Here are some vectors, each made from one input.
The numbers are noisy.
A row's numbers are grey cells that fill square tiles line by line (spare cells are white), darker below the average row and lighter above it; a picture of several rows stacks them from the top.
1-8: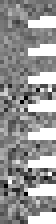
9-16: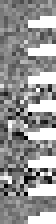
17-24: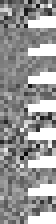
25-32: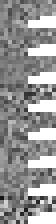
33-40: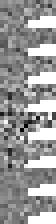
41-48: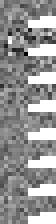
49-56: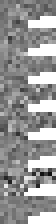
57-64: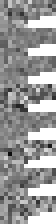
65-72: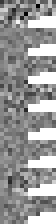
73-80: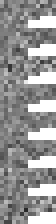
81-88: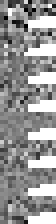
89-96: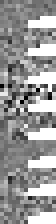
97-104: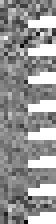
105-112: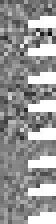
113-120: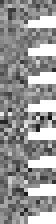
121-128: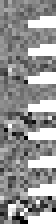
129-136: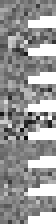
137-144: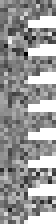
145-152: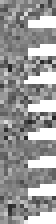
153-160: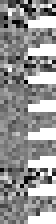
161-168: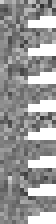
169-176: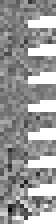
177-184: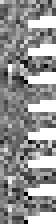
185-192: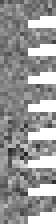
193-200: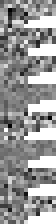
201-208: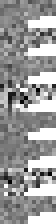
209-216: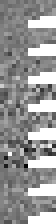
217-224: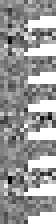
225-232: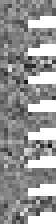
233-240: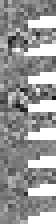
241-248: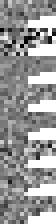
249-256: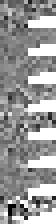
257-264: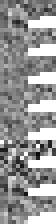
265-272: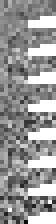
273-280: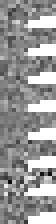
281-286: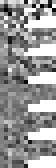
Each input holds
one of 12 labels.
